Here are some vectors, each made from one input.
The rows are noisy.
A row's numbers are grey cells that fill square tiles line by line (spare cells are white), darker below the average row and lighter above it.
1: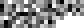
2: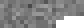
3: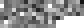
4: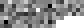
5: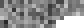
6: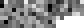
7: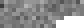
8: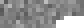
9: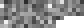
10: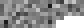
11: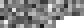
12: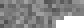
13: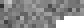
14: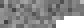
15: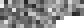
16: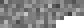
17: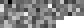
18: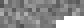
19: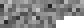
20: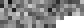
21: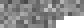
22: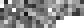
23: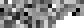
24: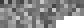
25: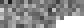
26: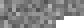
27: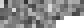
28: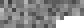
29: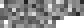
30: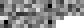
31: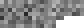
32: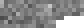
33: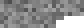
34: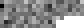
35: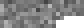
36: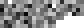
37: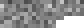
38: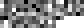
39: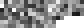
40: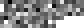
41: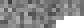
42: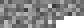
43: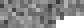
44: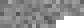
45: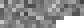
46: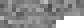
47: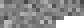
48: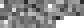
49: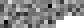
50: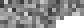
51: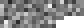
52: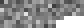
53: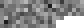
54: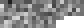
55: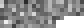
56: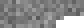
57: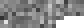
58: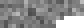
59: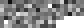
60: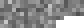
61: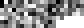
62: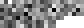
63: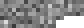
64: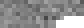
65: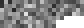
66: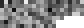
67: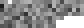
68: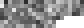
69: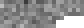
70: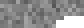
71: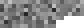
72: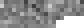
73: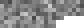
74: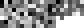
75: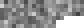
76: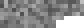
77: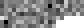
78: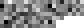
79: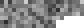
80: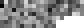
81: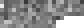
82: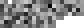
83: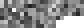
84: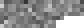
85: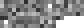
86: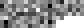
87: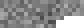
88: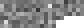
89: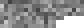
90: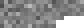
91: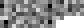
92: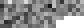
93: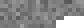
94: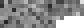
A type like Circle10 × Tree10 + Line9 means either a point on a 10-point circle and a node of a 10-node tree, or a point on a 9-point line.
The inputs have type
Bool × (Circle10 + Unit).
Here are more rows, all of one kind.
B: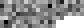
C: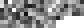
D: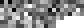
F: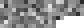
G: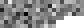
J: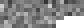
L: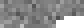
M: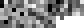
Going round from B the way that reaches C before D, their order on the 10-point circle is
B, C, J, L, G, D, M, F.
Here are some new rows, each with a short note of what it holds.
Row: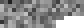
a true/false value
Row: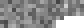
a true/false value
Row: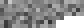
a true/false value
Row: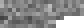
a true/false value
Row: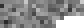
a true/false value
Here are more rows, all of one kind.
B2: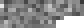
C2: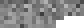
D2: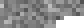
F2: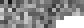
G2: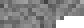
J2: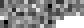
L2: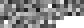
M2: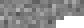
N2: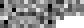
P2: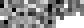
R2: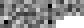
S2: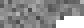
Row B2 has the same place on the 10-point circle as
F2 and J2.
